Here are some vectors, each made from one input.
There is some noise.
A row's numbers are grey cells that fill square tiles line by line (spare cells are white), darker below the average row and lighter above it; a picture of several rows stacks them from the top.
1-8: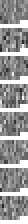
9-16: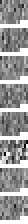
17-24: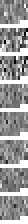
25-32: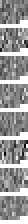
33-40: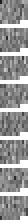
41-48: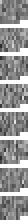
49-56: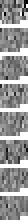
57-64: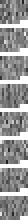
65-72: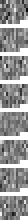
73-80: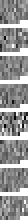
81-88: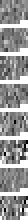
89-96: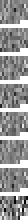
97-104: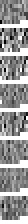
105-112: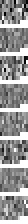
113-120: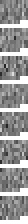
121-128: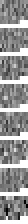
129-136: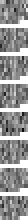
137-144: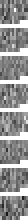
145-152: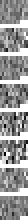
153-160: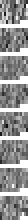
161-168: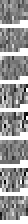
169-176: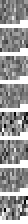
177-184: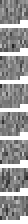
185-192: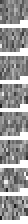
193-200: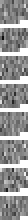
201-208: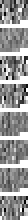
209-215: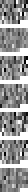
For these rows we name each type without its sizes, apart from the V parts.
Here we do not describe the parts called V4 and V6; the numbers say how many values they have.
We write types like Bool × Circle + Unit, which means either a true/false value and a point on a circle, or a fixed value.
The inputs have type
Bool × Bool × Bool × Line × (Line + V4) + V6.
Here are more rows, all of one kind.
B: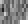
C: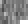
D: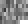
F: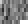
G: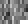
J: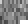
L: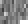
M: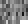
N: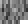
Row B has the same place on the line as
C, F and M.
